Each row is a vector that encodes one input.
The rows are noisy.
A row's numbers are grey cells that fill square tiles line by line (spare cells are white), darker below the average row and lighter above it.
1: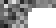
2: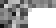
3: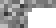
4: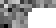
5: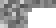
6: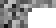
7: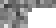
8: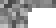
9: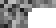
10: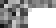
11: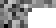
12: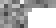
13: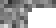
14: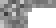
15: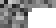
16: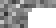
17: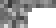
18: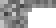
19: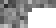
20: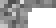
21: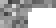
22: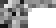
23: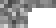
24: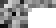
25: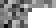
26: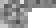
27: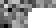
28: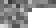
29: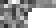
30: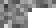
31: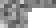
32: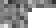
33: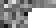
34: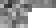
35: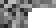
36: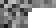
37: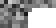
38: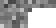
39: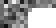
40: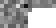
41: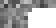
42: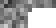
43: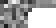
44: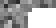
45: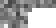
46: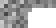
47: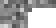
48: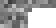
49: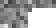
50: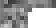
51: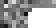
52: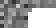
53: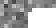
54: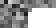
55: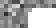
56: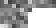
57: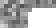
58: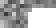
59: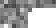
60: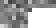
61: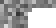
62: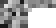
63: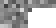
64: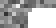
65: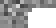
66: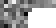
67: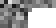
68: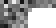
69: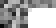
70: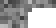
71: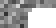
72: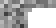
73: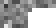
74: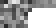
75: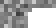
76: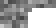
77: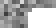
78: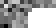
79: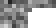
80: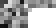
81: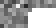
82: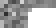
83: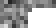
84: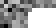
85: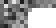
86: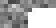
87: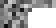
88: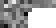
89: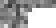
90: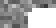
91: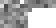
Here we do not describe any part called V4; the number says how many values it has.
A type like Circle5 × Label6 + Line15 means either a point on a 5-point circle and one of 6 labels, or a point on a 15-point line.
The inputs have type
Line5 × Line9 × V4 + Tree9.
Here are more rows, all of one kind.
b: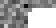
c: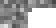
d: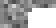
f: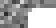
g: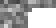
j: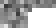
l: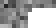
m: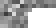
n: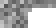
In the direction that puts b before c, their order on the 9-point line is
n, f, m, j, b, l, g, c, d.
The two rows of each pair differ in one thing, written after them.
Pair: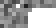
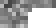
the value of V4
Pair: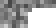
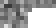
the place on the 5-point line
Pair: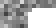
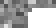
the place on the 9-point line
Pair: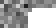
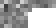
the value of V4
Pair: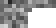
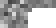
the place on the 9-point line
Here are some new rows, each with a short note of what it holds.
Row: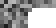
a node of a 9-node tree
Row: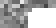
a point on a 5-point line, a point on a 9-point line and a value of V4
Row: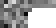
a node of a 9-node tree
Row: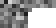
a node of a 9-node tree
